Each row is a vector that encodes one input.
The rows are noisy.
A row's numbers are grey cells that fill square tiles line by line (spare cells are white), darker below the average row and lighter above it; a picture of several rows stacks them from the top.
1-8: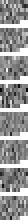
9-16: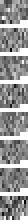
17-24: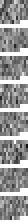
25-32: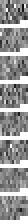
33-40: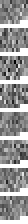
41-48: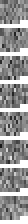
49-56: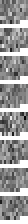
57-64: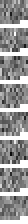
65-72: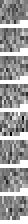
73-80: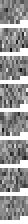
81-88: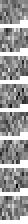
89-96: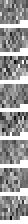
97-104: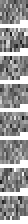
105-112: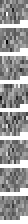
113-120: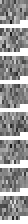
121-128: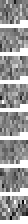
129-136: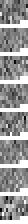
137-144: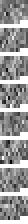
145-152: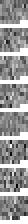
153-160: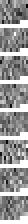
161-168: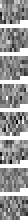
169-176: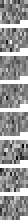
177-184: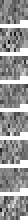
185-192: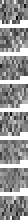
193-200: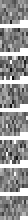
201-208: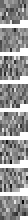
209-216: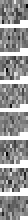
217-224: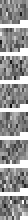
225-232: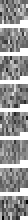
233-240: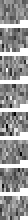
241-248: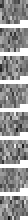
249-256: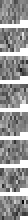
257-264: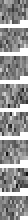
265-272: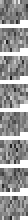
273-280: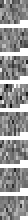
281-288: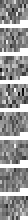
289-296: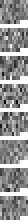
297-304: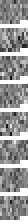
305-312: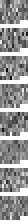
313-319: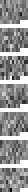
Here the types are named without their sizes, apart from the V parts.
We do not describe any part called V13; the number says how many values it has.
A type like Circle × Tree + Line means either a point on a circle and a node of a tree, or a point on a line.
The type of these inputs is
(Bool × Line + V13) × Line.
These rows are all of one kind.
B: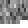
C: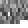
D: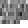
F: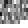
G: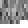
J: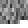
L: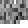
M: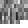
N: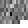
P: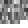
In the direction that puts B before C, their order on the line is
D, J, L, B, N, C, G, M, P, F.
